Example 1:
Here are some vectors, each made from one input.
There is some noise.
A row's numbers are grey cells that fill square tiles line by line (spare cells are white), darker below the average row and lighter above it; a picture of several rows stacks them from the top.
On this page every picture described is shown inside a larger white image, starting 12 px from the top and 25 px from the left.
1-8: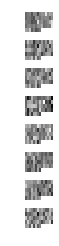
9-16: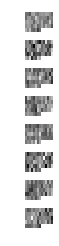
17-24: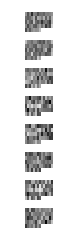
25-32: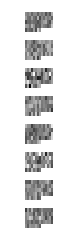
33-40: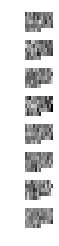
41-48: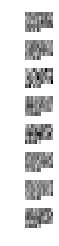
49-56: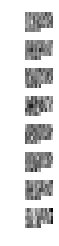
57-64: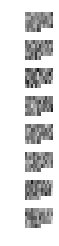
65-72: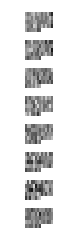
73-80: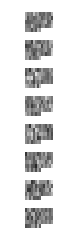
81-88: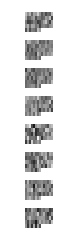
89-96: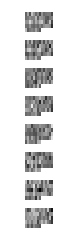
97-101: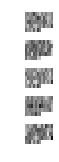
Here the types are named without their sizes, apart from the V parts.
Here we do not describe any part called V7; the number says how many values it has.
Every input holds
a point on a circle, a true/false value and a value of V7.
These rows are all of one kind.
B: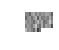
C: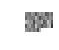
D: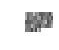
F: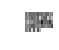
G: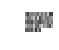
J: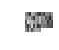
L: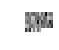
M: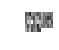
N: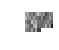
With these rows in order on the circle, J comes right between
F and L.
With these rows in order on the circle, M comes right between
C and G.
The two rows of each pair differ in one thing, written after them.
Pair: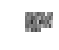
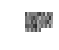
the value of V7
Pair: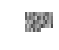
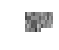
the true/false value
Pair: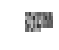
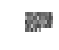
the true/false value
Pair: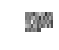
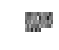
the true/false value
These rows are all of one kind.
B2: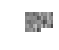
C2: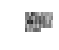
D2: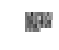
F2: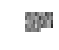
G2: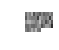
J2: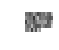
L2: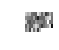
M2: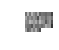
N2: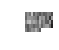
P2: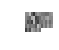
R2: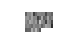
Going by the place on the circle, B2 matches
C2 and R2.
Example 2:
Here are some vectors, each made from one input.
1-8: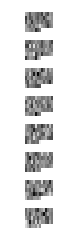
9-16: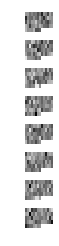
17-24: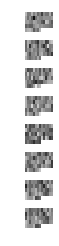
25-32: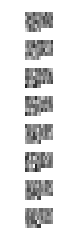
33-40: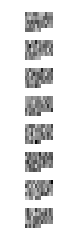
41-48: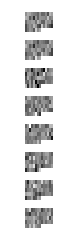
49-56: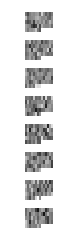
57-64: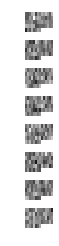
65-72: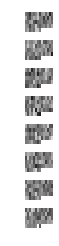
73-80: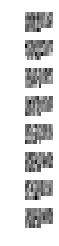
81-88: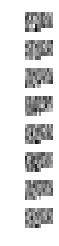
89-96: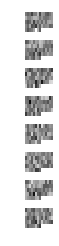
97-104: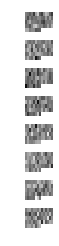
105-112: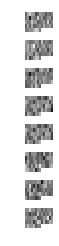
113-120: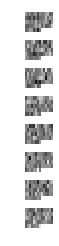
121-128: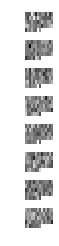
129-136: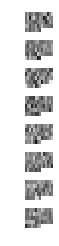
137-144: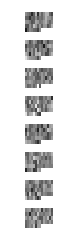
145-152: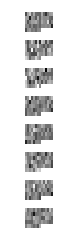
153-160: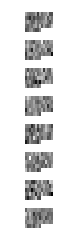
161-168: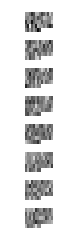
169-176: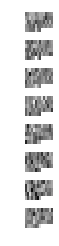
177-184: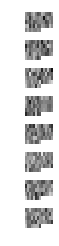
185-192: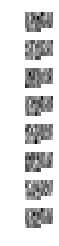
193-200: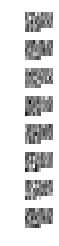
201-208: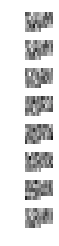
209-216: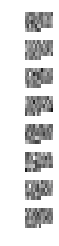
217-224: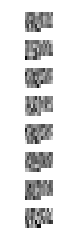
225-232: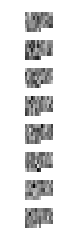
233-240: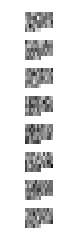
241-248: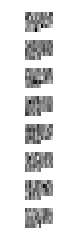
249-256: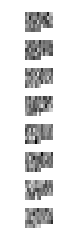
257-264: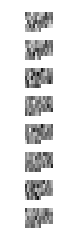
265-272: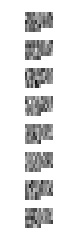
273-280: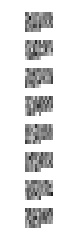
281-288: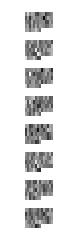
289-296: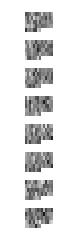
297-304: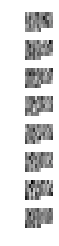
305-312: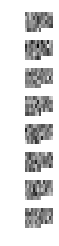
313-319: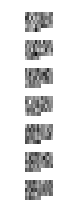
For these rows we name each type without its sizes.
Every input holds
a label, together with either a label, or three true/false values.
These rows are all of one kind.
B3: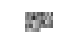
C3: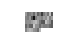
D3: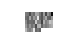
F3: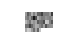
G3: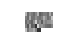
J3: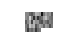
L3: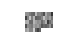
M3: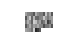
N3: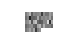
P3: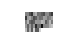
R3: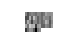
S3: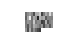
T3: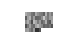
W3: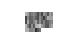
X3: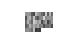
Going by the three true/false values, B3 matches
C3, M3, S3 and X3.
